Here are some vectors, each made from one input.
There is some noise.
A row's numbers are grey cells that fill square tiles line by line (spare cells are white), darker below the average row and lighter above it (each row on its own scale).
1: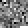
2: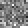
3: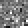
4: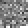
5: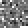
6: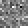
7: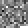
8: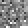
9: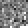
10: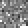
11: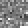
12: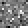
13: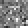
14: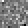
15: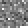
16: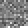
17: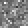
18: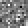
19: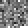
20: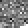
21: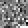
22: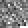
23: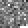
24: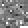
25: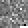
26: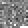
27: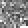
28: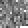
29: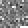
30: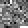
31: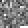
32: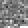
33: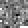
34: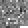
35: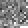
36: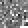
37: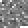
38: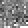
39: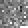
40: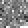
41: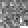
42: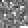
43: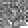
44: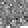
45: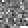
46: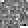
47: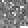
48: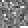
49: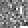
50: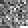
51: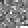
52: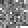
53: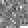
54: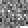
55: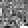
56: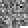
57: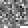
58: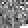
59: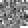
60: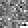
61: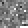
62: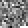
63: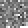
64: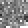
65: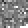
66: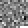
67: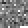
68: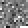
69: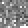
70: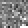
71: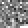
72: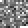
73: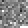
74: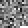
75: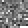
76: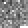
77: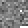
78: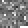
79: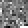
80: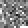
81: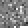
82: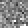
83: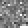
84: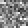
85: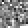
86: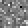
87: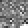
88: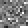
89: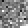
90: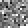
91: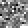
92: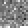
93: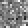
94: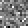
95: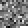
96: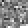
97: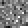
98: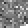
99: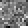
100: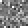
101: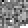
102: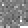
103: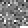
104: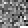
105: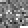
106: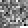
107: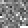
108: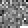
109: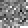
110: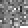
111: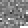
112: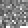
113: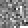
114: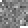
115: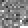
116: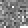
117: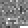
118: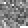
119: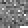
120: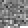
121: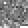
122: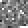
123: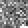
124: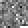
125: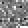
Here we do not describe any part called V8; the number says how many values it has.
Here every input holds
a value of V8, together with either one of 9 labels, or a point on a 6-point line.
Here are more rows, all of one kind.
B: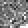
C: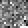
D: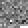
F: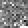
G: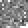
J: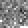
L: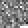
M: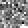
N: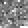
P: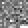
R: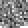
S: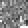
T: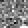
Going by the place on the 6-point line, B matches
N and R.
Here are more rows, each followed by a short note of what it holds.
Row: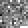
a point on a 6-point line and a value of V8
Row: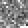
a point on a 6-point line and a value of V8
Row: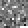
one of 9 labels and a value of V8
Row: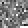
one of 9 labels and a value of V8
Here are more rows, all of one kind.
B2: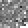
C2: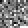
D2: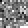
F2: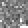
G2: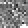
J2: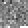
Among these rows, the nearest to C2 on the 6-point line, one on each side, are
B2 and G2.
